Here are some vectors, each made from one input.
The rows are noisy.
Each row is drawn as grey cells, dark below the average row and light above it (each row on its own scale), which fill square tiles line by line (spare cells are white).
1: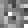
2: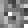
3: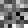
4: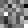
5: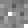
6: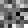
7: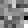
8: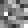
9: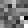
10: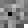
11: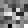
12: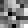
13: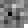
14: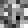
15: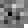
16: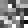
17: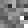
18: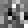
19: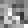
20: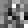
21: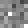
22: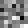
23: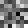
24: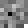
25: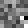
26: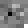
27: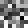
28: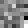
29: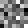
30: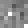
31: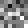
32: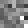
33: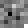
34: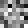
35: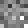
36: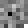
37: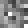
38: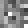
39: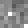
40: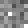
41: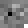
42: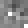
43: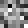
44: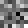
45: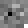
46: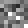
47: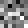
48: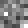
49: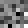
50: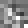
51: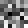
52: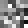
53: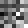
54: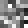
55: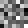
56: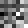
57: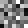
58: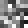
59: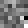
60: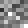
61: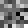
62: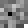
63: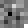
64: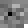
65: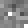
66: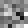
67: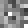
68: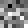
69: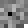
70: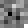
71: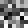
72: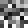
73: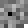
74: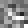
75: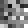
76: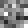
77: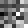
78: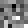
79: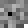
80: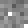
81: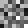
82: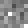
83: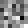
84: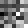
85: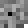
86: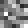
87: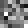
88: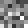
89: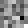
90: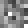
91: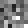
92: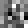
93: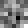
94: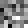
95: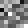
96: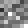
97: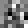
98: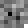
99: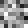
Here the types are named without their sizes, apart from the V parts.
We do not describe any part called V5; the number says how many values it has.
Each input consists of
a list of items, each a true/false value and a value of V5.
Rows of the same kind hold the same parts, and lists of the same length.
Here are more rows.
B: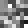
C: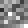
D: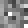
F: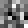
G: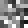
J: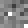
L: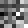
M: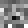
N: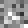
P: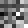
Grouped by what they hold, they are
B, D, F, G, M
C, J, N
L, P

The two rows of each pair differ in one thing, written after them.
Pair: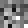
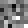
the value of V5 in item 2 of the list
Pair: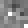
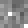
the true/false value in item 2 of the list
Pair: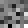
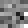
the true/false value in item 2 of the list
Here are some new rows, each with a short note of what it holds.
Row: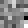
a list of two items
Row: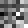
the empty list
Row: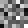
a list of one item
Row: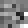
a list of two items
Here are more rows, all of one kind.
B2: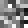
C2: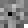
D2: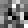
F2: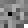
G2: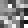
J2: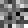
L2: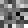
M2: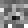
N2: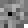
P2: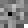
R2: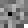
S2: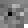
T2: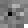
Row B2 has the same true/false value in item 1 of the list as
G2, J2 and L2.
